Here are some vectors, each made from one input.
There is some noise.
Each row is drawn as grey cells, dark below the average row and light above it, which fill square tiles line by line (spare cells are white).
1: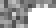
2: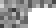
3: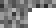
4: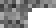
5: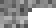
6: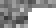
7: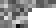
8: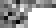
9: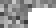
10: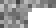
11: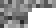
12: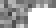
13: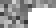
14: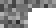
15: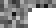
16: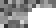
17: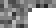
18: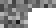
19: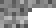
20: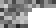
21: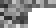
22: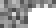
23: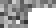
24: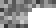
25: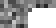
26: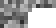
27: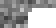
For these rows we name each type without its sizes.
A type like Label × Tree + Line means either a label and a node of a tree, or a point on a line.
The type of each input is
Bool × Bool × Bool.
